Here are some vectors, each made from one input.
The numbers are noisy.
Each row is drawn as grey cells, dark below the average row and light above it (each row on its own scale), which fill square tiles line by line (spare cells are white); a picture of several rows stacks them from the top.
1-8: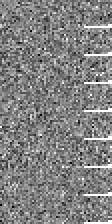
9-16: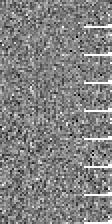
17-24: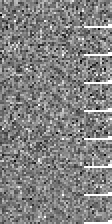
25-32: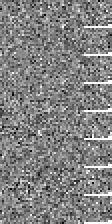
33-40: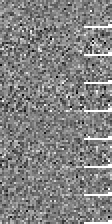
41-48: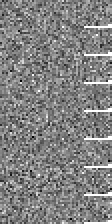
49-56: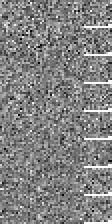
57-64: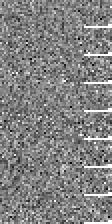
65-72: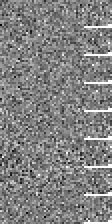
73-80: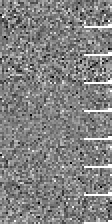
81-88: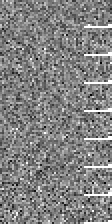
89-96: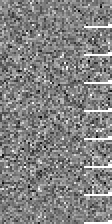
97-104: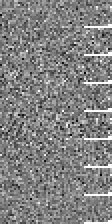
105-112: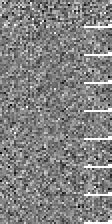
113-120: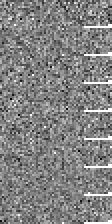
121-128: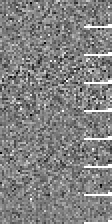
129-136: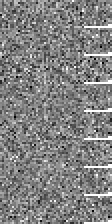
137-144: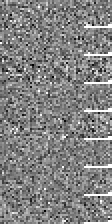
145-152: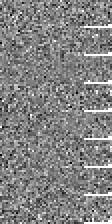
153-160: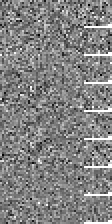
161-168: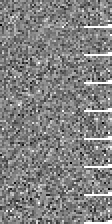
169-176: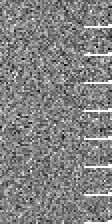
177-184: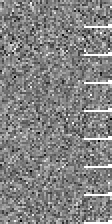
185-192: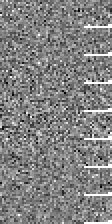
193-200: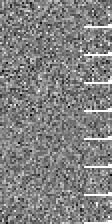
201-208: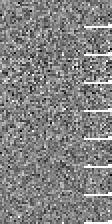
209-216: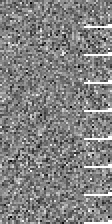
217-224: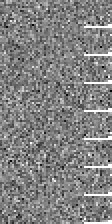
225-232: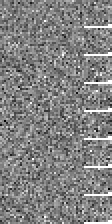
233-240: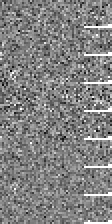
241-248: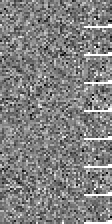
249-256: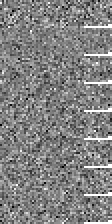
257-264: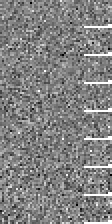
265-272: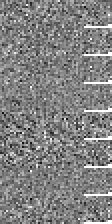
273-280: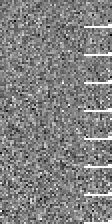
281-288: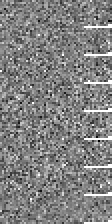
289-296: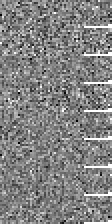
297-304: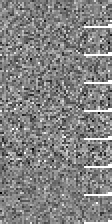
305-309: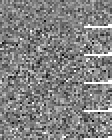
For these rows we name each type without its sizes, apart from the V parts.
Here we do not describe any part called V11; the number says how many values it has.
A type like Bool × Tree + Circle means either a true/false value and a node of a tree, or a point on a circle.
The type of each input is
(Bool × Label + Line × V11) × Label.
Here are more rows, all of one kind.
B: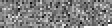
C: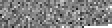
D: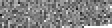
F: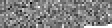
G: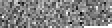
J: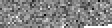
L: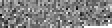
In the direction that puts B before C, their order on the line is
B, J, F, C, D, G, L.
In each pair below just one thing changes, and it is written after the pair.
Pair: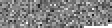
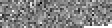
the true/false value
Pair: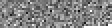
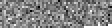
the true/false value
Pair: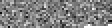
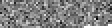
one of the two labels
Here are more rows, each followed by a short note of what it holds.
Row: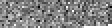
two labels and a true/false value
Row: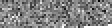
a label, a point on a line and a value of V11
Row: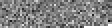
two labels and a true/false value
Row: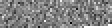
a label, a point on a line and a value of V11
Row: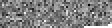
a label, a point on a line and a value of V11
